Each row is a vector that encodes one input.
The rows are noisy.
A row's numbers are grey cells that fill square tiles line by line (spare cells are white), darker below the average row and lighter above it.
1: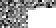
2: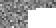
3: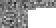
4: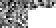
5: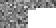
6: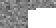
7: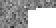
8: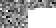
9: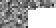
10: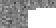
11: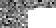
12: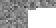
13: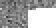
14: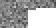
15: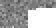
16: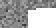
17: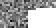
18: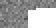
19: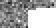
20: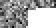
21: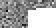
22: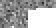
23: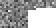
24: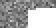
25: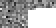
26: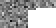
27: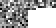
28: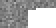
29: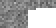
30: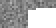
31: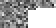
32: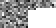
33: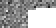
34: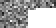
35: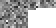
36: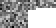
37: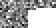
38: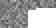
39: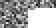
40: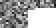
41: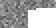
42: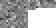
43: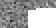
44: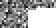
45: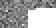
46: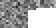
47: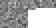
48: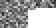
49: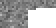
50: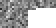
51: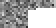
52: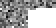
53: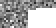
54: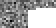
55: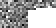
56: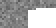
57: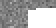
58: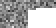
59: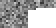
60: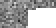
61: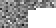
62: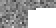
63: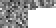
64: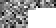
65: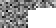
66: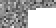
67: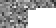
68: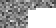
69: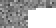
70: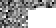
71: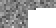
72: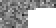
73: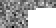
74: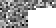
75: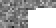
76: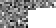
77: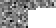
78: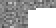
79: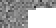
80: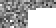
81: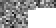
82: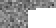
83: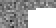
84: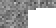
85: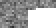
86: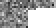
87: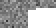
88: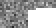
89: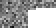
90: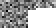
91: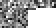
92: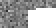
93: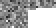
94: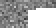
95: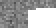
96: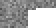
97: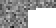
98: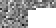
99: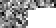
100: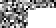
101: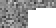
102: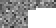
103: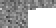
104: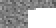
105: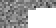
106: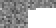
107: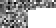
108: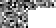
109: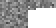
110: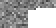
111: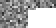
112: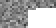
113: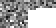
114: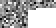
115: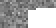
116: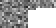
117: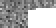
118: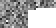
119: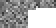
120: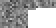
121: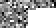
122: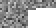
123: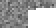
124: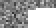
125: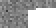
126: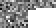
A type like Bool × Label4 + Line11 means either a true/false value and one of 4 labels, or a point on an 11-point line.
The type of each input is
(Line5 + Line7) × Line7 + Tree9.
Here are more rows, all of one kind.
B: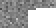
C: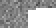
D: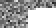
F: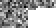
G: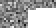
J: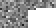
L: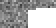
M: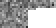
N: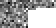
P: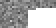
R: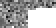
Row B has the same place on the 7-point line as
D, G, L and R.
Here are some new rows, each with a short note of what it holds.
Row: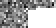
a point on a 5-point line and a point on a 7-point line
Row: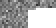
a point on a 5-point line and a point on a 7-point line
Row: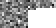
a point on each of two 7-point lines
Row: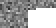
a point on each of two 7-point lines
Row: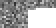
a node of a 9-node tree
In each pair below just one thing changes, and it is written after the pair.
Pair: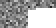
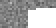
the place on the 5-point line
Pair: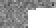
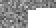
the place on the 7-point line
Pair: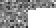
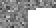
the place on the 7-point line
